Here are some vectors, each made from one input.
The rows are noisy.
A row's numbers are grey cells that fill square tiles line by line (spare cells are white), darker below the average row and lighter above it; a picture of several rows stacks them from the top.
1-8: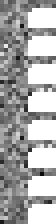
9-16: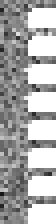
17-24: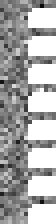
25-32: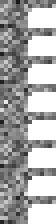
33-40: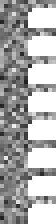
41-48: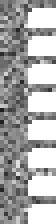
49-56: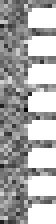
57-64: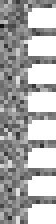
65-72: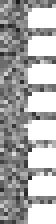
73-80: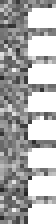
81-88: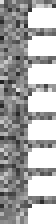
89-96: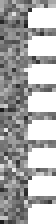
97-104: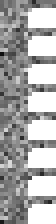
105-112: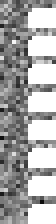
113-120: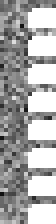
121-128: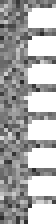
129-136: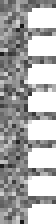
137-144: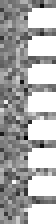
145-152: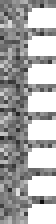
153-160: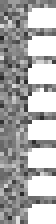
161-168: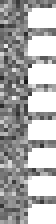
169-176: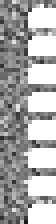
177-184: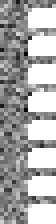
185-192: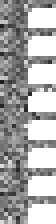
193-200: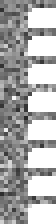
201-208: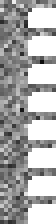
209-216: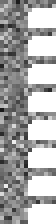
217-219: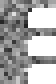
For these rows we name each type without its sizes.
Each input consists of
either a label, or a point on a line, or four true/false values.
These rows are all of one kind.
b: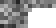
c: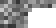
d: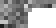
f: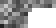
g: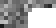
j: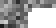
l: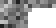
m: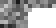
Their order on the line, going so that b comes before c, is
g, d, j, l, m, b, c, f.
